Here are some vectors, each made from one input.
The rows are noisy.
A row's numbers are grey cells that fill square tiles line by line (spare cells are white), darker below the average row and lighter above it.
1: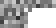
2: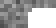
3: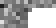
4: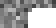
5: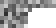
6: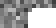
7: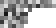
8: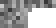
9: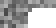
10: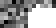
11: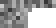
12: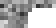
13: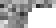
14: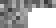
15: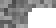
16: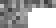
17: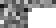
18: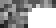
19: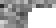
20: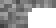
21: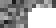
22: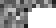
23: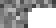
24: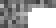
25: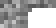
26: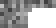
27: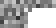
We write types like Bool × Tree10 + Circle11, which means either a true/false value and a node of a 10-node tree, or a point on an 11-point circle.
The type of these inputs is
Line5.
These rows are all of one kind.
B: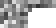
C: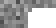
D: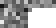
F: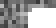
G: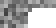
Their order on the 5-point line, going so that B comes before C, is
D, B, G, C, F.
